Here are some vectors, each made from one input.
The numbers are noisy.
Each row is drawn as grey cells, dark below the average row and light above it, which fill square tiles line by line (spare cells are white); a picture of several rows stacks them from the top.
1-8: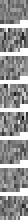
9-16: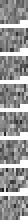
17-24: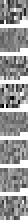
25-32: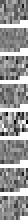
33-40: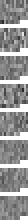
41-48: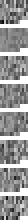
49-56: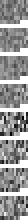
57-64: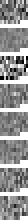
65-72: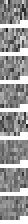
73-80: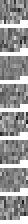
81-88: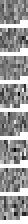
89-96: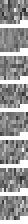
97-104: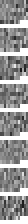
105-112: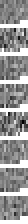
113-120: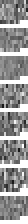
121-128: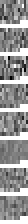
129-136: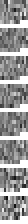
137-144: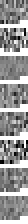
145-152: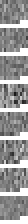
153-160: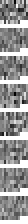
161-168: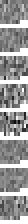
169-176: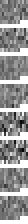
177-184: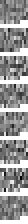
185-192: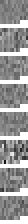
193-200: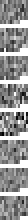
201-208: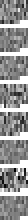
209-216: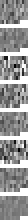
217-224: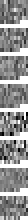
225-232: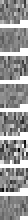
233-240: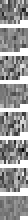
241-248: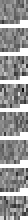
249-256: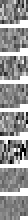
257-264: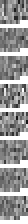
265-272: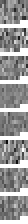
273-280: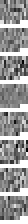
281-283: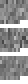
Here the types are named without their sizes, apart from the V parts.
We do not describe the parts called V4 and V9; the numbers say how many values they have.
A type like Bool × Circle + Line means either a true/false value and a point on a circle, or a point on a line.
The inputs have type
(Bool × Bool × Bool + Unit) × Line + V4 × V9.
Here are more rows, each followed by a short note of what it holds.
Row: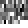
a value of V4 and a value of V9
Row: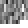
a value of V4 and a value of V9
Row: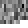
a point on a line
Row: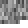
a point on a line and three true/false values
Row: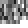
a value of V4 and a value of V9
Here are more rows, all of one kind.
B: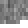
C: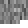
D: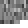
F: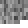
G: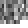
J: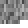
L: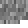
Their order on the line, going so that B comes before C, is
D, L, B, F, J, G, C.
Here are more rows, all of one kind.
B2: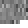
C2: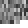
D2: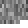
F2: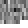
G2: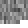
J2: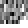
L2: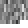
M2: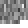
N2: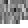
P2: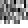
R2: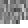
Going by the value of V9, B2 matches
C2, L2 and R2.
